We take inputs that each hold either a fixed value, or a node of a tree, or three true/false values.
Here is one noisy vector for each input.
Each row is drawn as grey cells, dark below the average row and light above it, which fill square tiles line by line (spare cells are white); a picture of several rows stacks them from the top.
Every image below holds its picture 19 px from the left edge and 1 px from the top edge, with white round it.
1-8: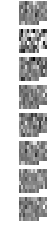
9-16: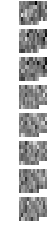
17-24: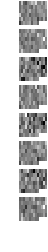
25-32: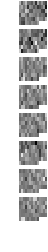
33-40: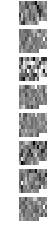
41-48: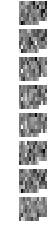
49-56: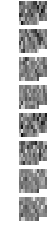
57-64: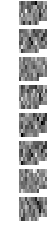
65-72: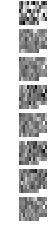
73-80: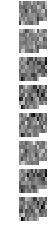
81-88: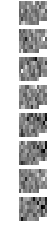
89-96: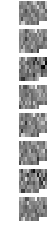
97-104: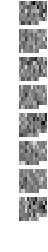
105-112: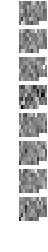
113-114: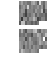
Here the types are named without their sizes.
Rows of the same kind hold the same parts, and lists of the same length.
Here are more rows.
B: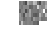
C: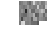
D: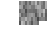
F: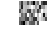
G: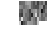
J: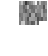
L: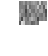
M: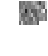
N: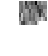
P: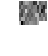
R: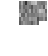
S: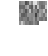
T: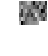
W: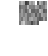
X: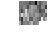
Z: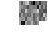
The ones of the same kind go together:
B, C, D, J, L, M, R, S, W
F
G, N, P, T, X, Z

